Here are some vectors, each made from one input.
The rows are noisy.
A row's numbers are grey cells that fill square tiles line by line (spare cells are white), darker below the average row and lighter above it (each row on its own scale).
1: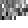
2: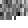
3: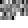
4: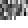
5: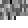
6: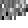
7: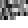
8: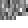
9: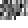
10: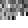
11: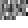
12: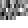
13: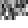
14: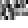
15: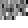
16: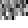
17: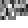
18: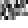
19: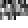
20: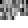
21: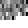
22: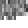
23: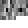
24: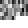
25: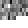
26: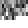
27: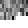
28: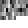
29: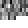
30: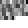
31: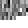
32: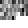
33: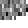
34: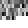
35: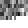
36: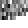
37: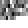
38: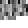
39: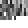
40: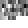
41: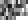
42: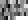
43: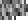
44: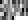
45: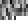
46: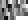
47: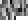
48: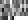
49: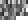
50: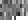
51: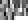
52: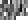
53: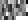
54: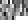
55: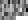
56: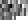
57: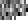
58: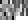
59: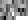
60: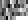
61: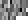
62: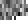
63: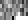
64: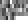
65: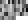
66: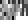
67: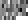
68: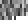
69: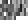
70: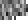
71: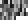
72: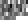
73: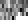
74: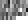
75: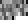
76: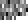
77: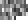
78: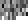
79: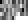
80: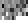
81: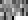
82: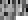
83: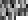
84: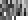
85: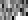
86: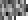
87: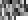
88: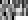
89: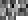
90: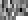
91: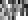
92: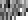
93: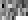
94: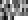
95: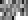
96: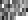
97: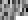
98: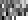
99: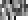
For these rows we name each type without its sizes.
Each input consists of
a label and a true/false value.
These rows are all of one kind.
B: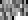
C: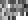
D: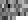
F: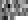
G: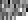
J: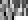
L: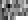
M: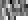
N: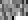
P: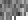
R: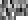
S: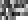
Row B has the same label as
G and P.
